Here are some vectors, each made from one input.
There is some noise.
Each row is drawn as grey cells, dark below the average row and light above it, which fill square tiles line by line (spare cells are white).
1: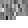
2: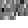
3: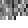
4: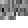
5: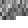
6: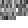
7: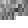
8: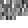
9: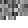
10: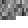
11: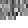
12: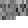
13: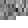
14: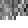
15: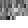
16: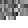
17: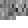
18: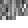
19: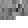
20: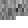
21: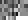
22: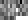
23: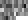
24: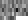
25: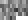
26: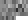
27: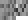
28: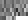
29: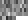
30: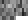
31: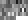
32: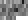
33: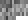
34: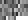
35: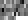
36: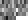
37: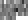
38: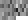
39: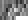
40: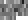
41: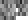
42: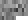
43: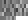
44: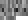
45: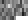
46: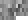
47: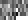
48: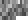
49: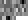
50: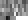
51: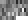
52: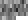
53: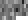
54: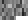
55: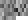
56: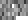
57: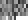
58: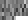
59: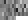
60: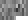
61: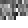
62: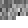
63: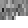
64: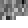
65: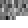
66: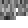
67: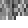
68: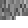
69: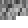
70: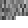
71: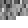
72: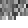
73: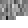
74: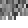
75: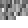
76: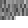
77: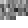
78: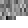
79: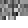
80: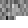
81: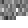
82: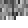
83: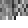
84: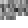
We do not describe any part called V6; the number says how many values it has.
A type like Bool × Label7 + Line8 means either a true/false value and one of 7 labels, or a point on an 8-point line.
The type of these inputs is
List2(Line5) × V6.
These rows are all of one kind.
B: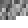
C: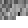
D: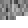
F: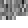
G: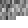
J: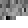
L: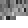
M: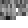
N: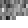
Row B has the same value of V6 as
C, G and N.
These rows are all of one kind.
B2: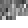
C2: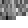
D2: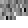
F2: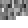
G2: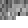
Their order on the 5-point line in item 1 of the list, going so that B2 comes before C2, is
G2, B2, C2, D2, F2.
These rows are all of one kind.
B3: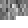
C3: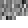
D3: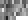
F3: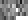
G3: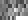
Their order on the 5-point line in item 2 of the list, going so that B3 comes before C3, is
G3, D3, F3, B3, C3.
